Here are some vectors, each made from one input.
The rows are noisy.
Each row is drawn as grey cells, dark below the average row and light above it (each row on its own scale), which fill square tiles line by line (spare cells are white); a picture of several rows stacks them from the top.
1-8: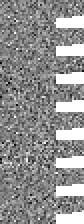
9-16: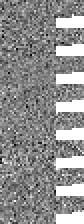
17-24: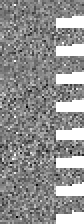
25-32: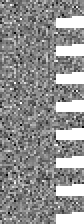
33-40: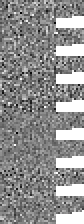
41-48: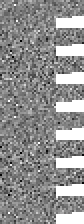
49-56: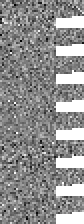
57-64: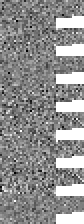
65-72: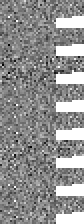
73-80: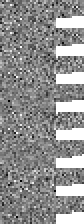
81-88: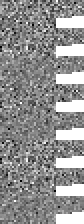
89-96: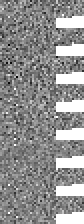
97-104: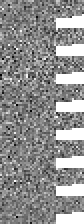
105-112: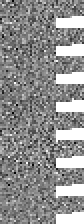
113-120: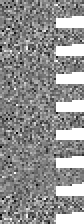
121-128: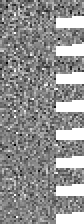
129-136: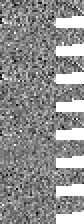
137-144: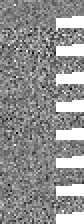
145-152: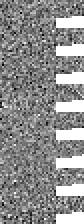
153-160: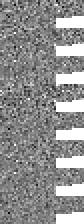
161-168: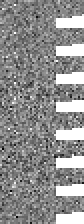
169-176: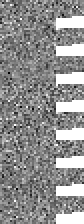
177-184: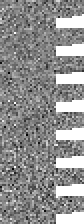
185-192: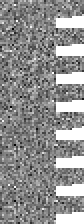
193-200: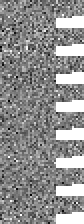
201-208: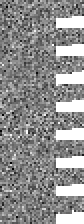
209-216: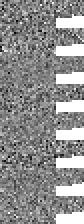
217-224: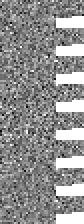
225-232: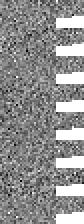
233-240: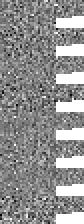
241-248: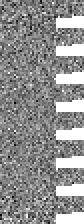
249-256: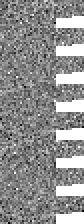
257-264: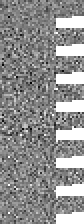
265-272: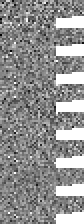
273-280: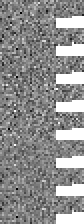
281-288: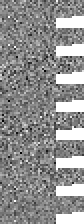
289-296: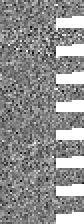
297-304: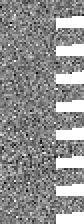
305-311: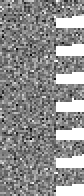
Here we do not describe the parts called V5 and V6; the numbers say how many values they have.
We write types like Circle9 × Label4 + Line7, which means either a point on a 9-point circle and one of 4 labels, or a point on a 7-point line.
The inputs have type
Bool × (Tree8 + Unit) × V6 + (Tree12 + Unit) × V5.
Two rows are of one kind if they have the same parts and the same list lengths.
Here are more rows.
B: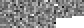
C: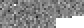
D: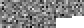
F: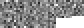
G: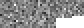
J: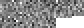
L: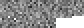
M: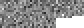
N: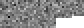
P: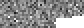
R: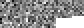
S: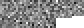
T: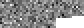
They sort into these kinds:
B, D, F, N
C
G, J, L, M, P, S
R, T

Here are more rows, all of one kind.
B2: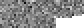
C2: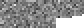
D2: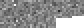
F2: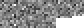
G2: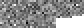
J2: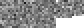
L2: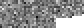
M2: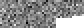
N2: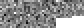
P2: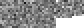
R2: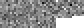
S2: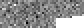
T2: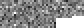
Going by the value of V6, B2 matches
C2, F2, G2 and M2.
